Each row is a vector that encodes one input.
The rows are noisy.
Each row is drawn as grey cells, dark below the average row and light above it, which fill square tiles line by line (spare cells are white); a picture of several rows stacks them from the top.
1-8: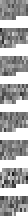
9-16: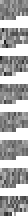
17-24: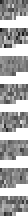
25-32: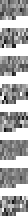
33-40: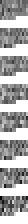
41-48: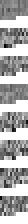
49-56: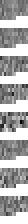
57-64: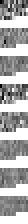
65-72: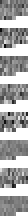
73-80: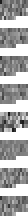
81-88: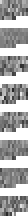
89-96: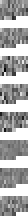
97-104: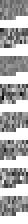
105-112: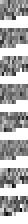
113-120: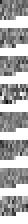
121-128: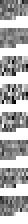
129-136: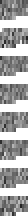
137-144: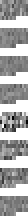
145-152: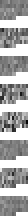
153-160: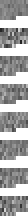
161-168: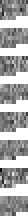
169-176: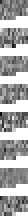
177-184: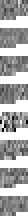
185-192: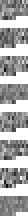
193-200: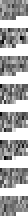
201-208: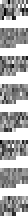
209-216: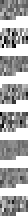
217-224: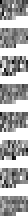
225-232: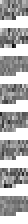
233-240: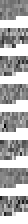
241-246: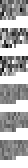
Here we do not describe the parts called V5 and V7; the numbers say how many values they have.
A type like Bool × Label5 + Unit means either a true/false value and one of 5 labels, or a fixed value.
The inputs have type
List2(Circle10) + V5 × V7.
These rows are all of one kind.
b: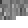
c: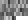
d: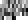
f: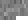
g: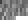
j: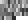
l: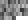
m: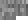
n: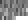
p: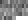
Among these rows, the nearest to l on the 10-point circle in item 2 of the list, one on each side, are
c and p.
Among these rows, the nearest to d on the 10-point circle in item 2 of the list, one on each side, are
b and g.
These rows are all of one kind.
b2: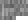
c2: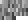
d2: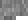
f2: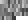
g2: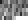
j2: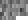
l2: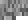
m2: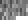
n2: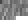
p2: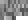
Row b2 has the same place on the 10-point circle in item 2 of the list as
c2, d2, f2 and p2.
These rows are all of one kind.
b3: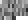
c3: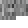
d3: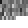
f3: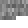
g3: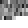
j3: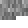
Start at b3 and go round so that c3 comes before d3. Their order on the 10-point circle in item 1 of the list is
b3, f3, j3, c3, g3, d3.
